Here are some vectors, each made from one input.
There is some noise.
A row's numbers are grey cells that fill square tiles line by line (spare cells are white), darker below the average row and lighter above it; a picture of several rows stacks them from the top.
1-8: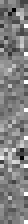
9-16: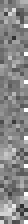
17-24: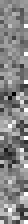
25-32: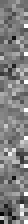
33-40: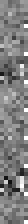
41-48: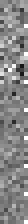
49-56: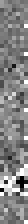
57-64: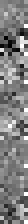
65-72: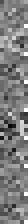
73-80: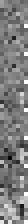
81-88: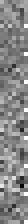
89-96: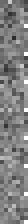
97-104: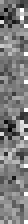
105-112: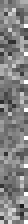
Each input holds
either a point on an 8-point line, or a point on a 10-point line.
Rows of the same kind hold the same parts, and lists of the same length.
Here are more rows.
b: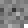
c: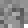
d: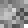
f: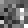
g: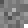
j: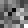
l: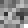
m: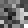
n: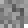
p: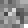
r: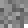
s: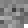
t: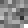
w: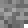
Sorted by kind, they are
b, c, j, n, r, s
d, f, g, l, m, p, t, w

